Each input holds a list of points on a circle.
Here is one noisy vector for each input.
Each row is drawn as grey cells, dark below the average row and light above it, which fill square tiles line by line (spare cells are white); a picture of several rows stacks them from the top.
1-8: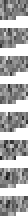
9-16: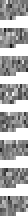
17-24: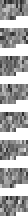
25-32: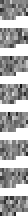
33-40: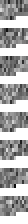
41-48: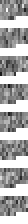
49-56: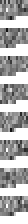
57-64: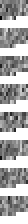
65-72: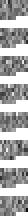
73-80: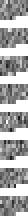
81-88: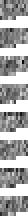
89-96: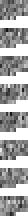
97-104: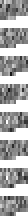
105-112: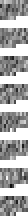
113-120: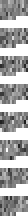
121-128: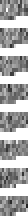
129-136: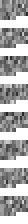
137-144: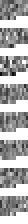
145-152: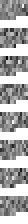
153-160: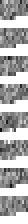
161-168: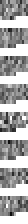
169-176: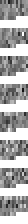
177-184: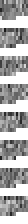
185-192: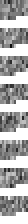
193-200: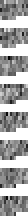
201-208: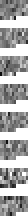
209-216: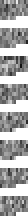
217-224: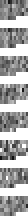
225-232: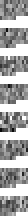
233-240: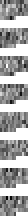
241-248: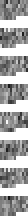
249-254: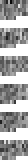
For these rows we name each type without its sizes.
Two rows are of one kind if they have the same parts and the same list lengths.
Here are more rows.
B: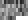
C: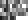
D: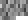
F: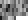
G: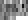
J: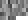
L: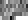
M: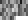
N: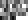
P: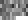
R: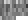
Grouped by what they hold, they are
B, J, L, M
C, N
D, F, G, P, R

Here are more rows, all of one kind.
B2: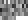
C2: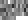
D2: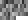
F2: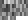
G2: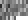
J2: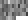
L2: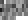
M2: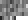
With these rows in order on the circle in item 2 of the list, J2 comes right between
F2 and M2.
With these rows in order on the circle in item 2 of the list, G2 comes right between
D2 and M2.
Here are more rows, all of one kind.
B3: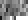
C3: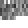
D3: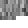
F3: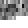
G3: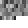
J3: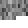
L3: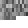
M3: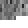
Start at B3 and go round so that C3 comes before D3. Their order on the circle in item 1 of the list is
B3, F3, C3, J3, D3, L3, G3, M3.
